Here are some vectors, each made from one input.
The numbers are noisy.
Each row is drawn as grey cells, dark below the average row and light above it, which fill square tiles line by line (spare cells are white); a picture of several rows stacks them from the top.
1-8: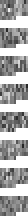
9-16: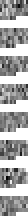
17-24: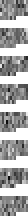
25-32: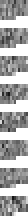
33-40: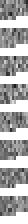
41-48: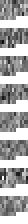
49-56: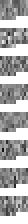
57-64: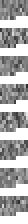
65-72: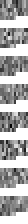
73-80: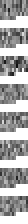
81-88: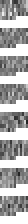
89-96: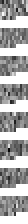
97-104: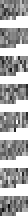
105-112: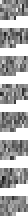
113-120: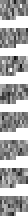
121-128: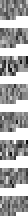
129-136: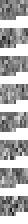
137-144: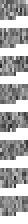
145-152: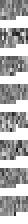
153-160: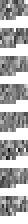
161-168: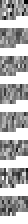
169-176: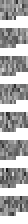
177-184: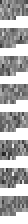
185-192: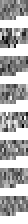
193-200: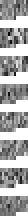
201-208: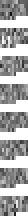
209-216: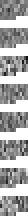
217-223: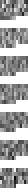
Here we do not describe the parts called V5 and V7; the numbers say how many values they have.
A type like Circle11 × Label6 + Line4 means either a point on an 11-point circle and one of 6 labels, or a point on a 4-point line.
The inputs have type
Tree11 × (Tree11 + V5) + V7.
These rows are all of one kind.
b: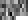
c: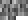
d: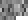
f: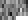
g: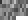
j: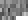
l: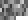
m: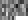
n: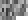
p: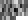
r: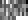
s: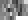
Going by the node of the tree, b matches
f and g.
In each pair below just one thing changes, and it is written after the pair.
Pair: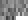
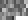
the node of the tree
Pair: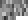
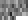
the value of V5
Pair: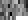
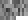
the value of V5
